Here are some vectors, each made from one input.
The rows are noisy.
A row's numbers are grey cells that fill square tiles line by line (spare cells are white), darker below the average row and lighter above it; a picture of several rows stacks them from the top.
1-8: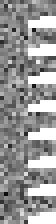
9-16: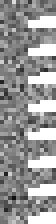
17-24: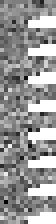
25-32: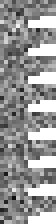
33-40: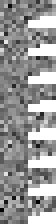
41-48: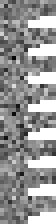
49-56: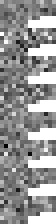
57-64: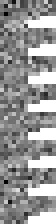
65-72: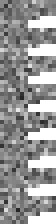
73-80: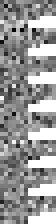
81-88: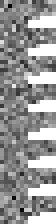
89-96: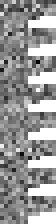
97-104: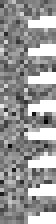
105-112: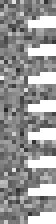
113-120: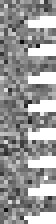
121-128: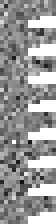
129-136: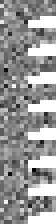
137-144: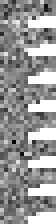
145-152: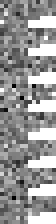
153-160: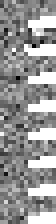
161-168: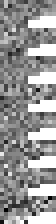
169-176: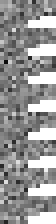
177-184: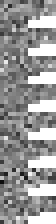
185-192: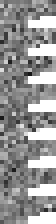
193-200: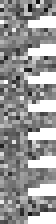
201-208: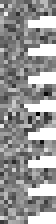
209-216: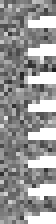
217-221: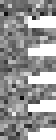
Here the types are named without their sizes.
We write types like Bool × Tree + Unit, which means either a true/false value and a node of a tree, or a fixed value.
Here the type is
Bool × Label × Line × (Tree + Unit).
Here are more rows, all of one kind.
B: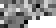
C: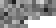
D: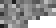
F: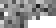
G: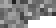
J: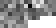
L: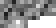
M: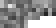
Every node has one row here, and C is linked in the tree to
L.
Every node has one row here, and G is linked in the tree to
L and M.
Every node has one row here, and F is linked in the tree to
B.
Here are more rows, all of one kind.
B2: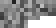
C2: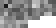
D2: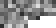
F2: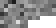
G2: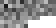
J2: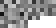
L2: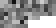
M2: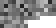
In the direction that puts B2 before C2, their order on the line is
L2, B2, G2, C2, M2, F2, J2, D2.
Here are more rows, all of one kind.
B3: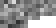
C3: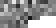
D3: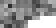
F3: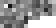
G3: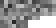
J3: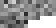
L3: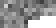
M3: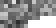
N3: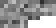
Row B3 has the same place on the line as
F3 and J3.
